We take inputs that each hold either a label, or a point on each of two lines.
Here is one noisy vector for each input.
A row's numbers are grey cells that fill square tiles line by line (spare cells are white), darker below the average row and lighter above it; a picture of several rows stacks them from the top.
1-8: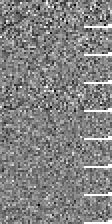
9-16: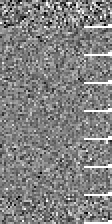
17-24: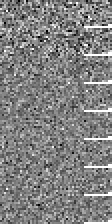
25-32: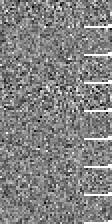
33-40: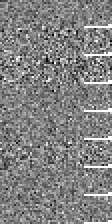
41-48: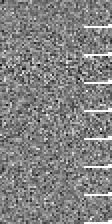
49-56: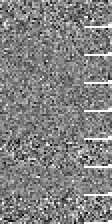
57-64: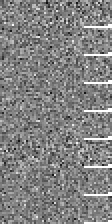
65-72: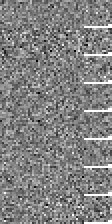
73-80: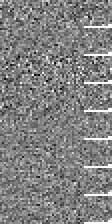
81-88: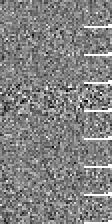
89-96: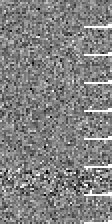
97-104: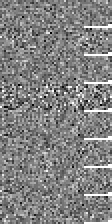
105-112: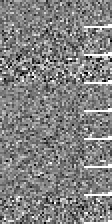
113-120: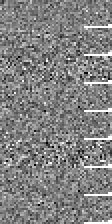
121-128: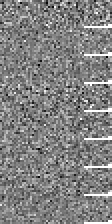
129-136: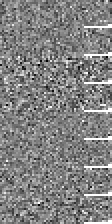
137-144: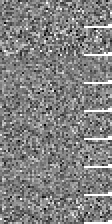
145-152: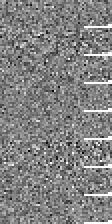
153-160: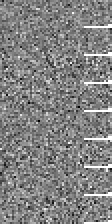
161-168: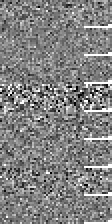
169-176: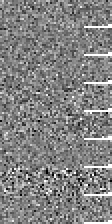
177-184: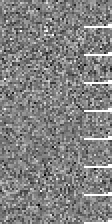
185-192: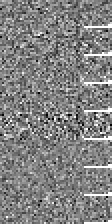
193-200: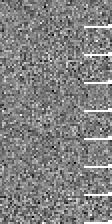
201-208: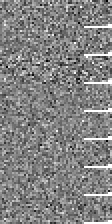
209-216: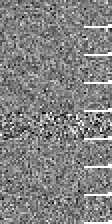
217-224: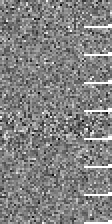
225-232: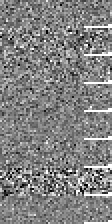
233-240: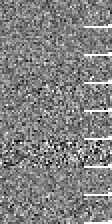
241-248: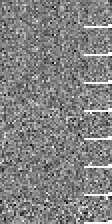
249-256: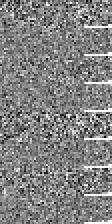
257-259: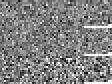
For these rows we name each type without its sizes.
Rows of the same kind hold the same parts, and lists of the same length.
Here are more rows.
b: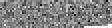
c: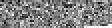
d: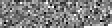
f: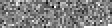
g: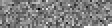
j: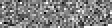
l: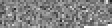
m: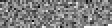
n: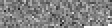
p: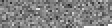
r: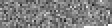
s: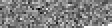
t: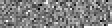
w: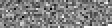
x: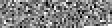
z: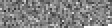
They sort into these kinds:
b, d, g, j, s, t
c, f, l, m, n, p, r, w, x, z

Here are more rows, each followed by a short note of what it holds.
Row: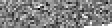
a point on each of two lines
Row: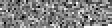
a label
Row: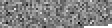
a point on each of two lines
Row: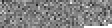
a label
